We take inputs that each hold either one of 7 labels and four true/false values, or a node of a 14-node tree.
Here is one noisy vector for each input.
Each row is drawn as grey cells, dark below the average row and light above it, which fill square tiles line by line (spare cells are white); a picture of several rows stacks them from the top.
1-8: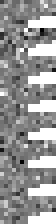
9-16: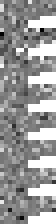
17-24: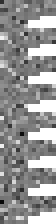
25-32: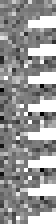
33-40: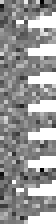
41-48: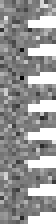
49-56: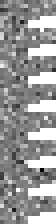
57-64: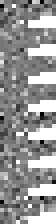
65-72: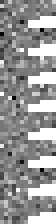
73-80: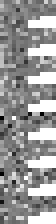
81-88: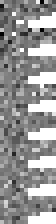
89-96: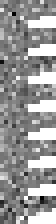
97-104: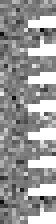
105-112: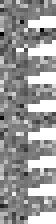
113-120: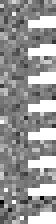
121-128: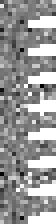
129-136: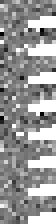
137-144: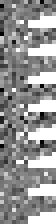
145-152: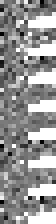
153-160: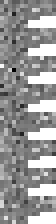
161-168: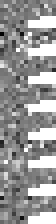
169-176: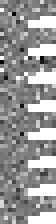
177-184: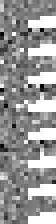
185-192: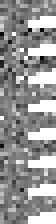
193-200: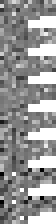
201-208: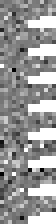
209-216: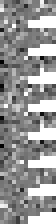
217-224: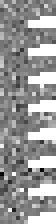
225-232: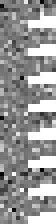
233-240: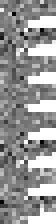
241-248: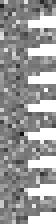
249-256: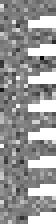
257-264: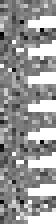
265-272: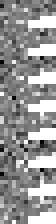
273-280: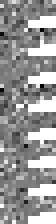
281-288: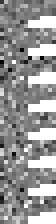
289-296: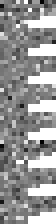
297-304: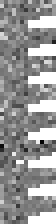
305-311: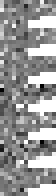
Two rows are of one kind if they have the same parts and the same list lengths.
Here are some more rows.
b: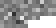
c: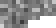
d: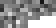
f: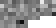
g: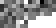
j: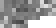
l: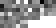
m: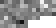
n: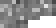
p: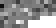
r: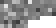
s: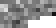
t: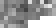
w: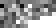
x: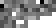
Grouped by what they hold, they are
b, c, f, j, m, n, r, s, t
d, g, l, p, w, x

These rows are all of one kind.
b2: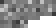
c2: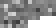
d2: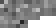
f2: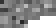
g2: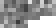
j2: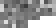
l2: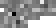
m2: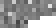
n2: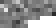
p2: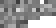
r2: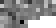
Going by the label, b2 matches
c2 and n2.
